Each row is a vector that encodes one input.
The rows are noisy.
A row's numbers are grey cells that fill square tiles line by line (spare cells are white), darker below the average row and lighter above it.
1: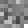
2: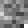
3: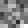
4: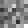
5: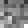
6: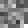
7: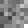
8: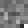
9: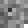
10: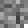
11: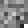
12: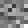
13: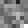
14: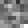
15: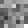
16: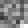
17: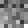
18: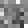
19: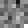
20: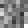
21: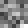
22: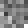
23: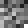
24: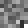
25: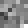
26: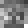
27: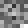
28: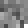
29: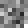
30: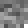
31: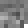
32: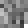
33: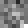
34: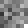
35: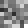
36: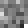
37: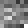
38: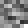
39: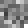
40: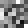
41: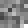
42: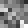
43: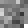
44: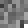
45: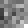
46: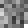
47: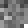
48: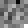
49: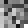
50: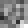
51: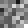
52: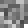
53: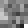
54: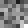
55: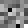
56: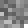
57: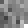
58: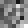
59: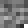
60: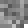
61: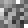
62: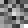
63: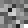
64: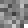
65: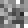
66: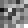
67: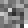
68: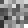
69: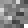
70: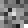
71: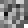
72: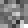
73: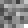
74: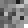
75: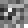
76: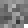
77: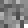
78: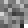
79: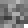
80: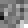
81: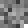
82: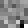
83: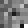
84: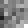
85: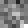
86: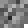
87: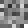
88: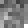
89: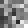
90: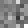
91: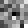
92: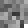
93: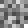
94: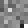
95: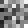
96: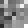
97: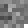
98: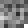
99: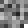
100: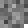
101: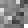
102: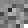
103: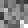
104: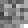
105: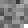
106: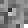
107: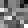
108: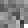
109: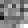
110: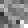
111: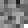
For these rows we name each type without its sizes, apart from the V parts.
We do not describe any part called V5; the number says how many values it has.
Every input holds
a point on a line, together with either a point on a line, or a value of V5.
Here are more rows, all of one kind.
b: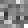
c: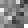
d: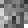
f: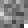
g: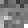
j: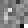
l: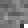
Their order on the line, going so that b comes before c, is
j, g, d, l, f, b, c.
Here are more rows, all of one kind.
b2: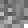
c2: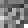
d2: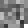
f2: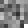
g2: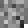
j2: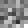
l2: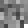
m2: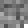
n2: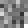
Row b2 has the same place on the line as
g2, m2 and n2.
